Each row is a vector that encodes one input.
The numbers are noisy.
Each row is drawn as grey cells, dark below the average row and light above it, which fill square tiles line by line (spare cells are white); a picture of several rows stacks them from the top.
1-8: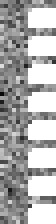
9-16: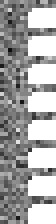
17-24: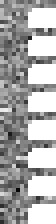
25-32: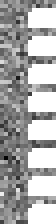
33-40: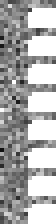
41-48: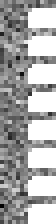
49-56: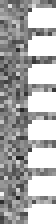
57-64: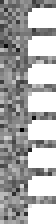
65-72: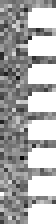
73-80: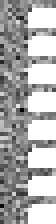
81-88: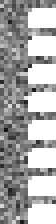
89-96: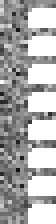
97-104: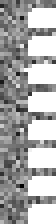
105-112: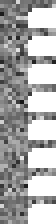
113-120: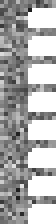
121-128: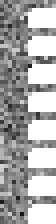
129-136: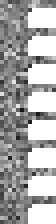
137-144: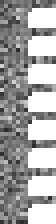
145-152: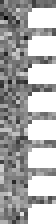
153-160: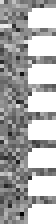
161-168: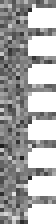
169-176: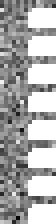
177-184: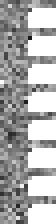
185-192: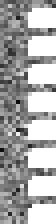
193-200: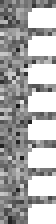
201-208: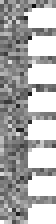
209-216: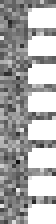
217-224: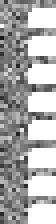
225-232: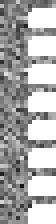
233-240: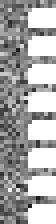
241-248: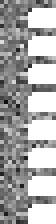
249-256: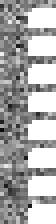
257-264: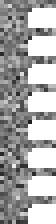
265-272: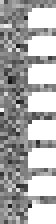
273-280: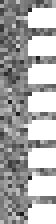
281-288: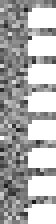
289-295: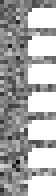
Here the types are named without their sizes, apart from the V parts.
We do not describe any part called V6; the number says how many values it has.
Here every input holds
a value of V6, together with either a point on a circle, or a label and a true/false value.
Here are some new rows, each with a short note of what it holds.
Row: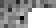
a point on a circle and a value of V6
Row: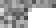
a point on a circle and a value of V6
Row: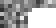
a label, a true/false value and a value of V6
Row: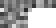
a point on a circle and a value of V6
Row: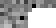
a point on a circle and a value of V6
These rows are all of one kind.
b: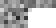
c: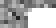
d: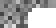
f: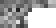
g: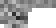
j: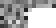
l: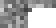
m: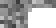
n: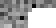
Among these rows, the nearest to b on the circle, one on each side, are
c and j.
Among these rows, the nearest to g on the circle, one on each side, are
f and n.
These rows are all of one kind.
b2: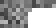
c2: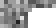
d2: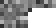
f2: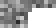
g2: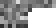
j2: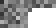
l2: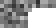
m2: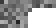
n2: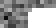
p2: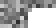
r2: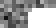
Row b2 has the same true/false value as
c2, g2, n2 and r2.
